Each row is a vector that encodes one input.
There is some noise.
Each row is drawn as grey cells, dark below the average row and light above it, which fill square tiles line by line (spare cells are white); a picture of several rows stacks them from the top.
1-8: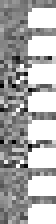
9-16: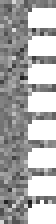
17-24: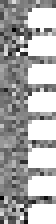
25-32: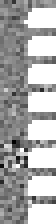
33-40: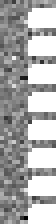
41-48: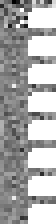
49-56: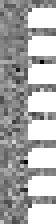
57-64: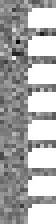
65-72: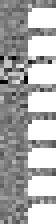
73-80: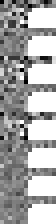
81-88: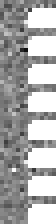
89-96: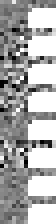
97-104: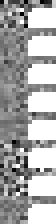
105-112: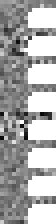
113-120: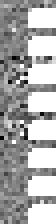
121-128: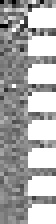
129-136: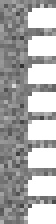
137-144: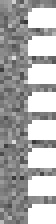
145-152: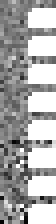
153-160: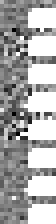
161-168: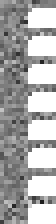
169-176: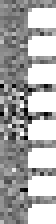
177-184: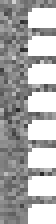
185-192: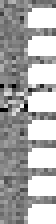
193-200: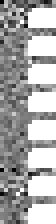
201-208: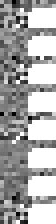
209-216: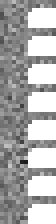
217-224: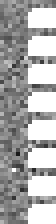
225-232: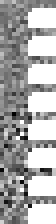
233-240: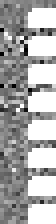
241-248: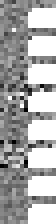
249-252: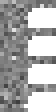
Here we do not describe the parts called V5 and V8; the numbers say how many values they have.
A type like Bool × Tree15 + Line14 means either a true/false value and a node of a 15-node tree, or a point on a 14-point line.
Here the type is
(Bool × Bool × Bool × Bool × Line6 + V5) × Line6 + V8.
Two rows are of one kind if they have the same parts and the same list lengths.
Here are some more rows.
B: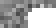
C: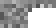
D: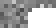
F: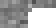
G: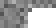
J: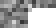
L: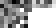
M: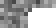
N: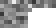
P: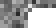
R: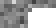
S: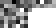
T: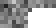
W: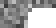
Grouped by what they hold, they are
B, C, D, F, G, J, M, N, R
L, S
P, T, W

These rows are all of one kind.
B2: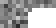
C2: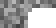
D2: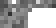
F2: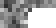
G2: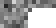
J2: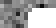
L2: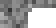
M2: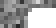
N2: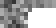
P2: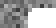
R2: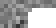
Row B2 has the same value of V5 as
C2, G2, N2 and R2.
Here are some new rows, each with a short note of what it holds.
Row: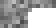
a point on each of two 6-point lines and four true/false values
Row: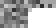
a point on each of two 6-point lines and four true/false values
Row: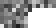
a point on a 6-point line and a value of V5
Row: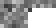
a point on each of two 6-point lines and four true/false values
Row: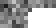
a point on a 6-point line and a value of V5
